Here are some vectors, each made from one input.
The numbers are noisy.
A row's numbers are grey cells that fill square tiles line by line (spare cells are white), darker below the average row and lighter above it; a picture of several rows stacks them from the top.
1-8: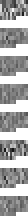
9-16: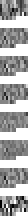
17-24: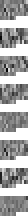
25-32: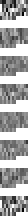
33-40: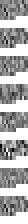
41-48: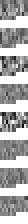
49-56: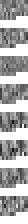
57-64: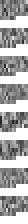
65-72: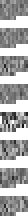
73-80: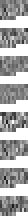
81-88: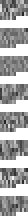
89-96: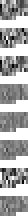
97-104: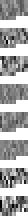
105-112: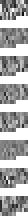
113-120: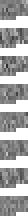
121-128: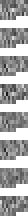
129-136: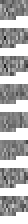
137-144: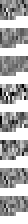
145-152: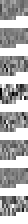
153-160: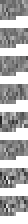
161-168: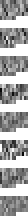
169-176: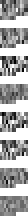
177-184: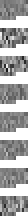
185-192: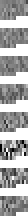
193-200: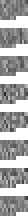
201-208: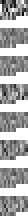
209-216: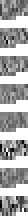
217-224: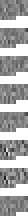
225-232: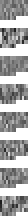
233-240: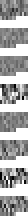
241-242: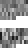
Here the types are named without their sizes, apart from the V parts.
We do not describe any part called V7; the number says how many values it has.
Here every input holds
a true/false value, together with either a label and a node of a tree, or a list of values of V7.
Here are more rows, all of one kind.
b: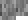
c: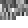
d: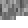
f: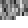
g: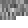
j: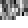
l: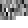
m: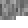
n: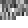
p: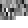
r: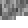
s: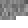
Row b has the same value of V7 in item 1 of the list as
f and j.
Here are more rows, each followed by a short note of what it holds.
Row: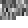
a label, a node of a tree and a true/false value
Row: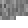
a true/false value, together with a list of one item
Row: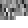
a true/false value, together with a list of two items
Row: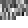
a true/false value, together with a list of one item
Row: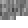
a true/false value, together with the empty list
